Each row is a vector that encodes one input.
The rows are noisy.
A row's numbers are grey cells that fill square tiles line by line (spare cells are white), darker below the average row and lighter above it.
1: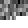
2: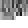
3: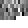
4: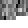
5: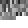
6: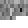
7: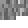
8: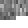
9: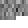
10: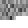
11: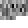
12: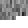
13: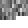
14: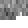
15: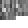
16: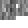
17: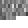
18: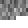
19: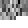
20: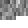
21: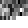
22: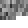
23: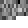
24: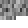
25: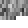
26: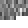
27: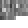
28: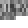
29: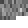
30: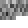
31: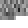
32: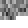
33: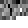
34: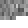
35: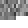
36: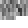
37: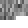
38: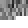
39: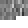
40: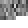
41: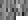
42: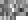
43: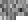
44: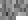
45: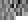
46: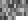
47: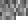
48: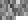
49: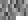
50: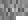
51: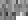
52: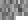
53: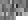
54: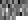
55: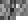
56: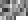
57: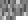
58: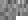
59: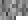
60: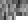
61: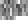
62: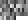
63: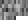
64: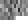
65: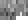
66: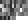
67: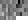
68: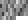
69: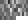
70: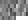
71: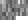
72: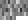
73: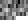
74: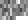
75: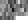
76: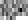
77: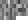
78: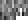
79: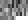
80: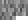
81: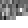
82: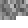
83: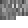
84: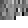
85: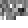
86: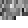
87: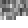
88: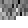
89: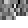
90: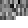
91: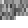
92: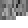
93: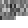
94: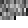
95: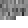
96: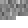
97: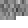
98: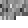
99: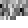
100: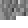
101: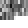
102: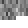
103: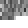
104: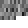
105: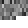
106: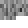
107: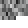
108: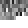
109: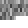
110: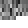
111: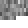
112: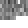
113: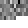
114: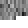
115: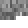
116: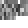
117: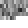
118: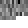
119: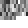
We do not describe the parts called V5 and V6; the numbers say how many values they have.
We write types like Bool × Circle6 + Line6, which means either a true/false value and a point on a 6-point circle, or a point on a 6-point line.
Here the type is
(Bool × Bool × Bool × Bool + V5) × Line4 × V6.
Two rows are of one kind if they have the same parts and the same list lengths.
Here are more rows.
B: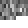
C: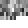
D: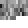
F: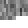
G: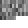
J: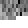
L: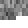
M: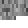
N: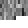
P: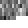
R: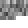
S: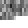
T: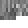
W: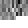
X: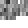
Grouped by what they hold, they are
B, J, W
C, D, F, G, L, M, N, P, R, S, T, X

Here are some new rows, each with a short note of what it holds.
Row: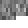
a point on a 4-point line, four true/false values and a value of V6
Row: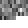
a point on a 4-point line, four true/false values and a value of V6
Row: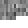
a point on a 4-point line, four true/false values and a value of V6
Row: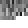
a point on a 4-point line, a value of V5 and a value of V6
